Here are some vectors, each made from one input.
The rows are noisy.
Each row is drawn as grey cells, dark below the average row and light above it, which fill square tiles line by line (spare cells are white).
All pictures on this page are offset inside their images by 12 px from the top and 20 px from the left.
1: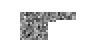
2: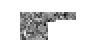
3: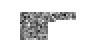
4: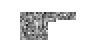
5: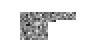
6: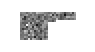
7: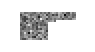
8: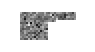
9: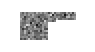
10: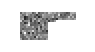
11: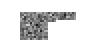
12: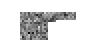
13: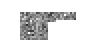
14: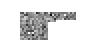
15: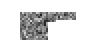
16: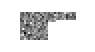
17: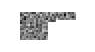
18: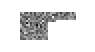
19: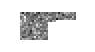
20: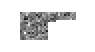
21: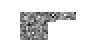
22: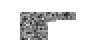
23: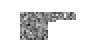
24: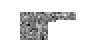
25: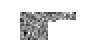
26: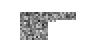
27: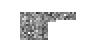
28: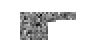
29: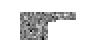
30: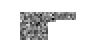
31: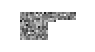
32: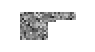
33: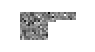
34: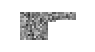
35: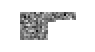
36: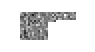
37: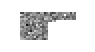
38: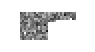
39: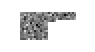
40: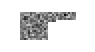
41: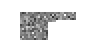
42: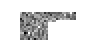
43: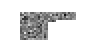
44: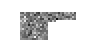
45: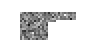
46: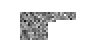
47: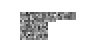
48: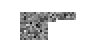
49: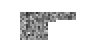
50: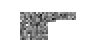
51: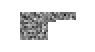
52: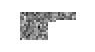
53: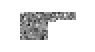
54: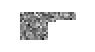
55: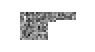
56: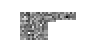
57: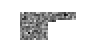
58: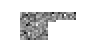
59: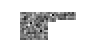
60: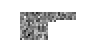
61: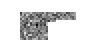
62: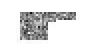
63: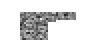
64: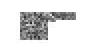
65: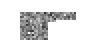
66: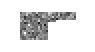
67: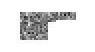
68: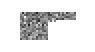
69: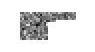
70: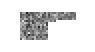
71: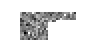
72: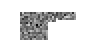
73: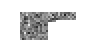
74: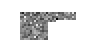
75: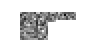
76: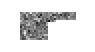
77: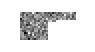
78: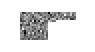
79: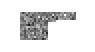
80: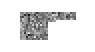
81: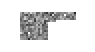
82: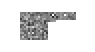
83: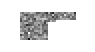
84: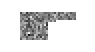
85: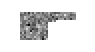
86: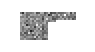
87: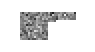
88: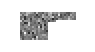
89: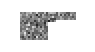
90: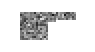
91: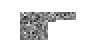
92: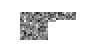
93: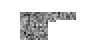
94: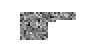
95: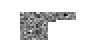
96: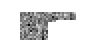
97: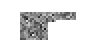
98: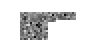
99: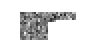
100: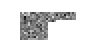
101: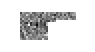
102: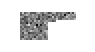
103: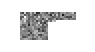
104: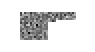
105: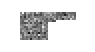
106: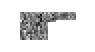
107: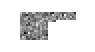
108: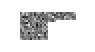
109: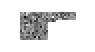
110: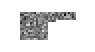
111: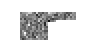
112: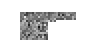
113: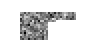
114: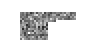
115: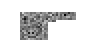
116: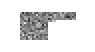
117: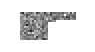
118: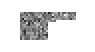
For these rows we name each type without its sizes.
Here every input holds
a node of a tree, together with either a point on a line, or a node of a tree.
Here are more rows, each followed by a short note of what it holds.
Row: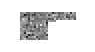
a point on a line and a node of a tree
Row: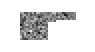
a node of each of two trees
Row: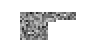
a point on a line and a node of a tree
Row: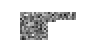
a node of each of two trees
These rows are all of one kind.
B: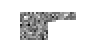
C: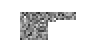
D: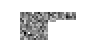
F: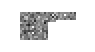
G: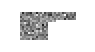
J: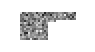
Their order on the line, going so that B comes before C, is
B, F, J, G, D, C.
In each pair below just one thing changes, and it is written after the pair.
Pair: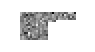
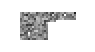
the node of the tree
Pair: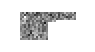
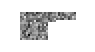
the node of the tree
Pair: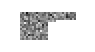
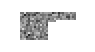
the node of the tree
